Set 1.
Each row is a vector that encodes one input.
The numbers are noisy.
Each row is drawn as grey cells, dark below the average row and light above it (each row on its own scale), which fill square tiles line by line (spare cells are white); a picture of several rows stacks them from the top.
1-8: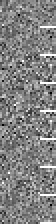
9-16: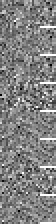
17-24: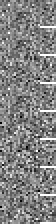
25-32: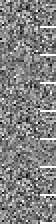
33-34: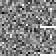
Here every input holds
a point on an 8-point circle.
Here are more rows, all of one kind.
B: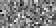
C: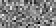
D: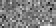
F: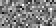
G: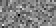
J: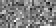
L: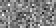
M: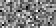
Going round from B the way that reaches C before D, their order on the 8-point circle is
B, M, F, C, L, G, D, J.
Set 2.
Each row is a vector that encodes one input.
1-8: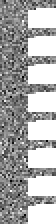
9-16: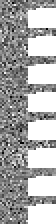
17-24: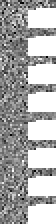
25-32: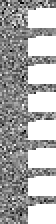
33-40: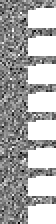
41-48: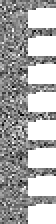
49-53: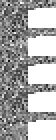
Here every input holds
four true/false values.
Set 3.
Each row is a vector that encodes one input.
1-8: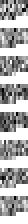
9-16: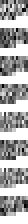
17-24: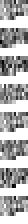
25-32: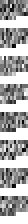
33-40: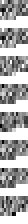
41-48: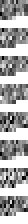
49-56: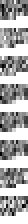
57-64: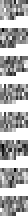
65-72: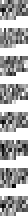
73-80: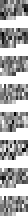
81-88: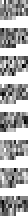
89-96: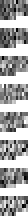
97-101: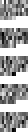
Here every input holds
four true/false values.
